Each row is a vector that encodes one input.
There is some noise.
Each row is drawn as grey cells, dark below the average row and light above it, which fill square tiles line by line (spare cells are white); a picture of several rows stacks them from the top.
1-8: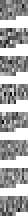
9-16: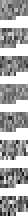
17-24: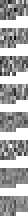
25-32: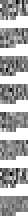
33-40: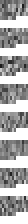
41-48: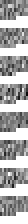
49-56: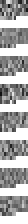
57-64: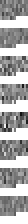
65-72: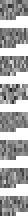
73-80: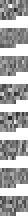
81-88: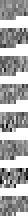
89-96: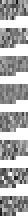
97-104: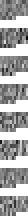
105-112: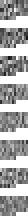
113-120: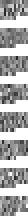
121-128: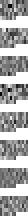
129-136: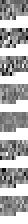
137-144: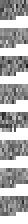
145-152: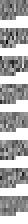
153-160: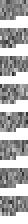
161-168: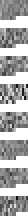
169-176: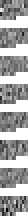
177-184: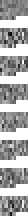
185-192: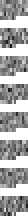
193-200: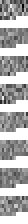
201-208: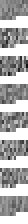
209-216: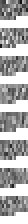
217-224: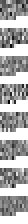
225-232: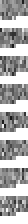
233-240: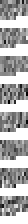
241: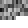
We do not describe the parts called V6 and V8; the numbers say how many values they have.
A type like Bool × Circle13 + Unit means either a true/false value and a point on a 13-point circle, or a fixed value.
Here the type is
(Bool × Bool × Bool × Bool + Label7) × V8 + Line5 + V6.
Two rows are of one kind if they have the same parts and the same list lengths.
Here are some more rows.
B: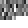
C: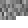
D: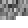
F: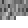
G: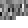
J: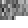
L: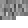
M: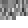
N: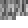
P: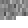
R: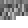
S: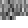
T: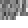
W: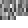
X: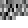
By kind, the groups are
B, F, M, P, T
C, L, N, S, W
D, J, R, X
G

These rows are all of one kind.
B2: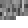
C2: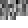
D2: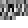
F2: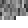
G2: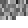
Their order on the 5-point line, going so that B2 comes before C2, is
B2, G2, C2, D2, F2.
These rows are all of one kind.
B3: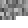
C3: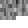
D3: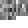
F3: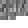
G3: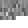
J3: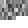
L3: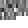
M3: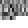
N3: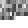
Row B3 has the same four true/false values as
C3, J3 and M3.
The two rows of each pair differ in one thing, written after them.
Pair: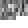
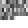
the value of V8
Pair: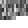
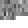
the value of V8
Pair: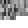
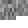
the value of V8
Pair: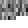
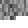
the value of V8
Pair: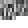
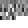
the value of V8
